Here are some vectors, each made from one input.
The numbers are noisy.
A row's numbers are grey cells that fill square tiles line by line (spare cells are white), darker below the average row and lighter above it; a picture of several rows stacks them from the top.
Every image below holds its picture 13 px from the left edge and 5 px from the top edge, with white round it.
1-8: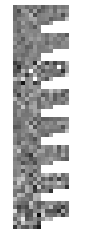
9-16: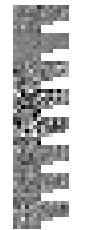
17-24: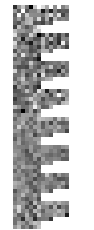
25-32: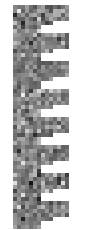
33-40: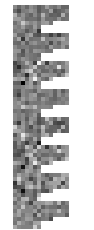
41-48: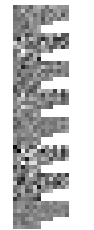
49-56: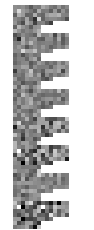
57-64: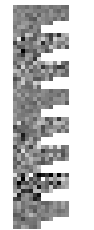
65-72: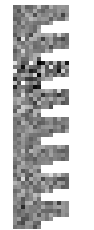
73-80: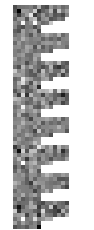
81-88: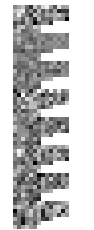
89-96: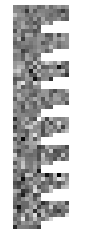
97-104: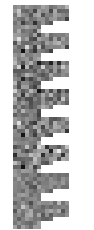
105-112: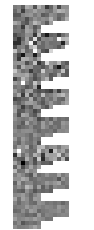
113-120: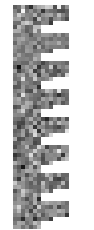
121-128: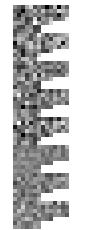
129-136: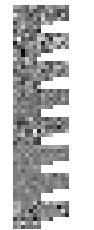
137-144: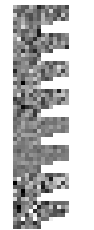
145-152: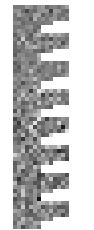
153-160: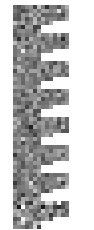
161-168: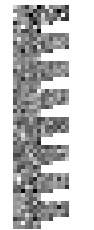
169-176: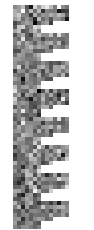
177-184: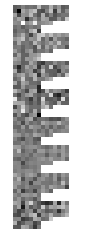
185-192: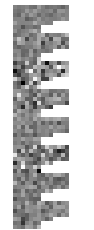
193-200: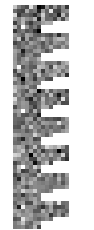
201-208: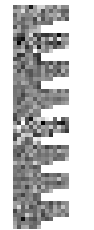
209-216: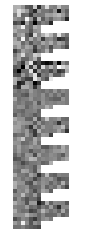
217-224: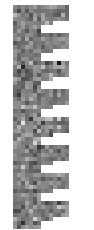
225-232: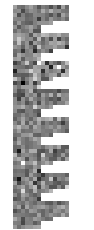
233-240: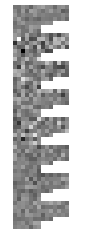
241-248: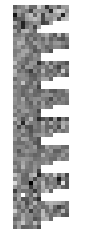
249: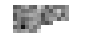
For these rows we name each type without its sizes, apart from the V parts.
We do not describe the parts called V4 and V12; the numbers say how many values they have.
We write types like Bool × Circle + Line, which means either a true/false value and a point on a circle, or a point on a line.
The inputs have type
(Bool × V4 + V12) × Tree.
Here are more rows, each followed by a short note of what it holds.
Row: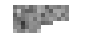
a node of a tree and a value of V12
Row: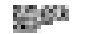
a node of a tree and a value of V12
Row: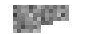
a node of a tree, a true/false value and a value of V4
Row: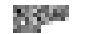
a node of a tree and a value of V12
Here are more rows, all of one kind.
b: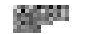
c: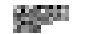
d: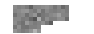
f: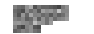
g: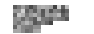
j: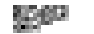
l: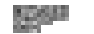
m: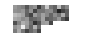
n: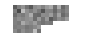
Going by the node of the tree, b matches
d, j and l.
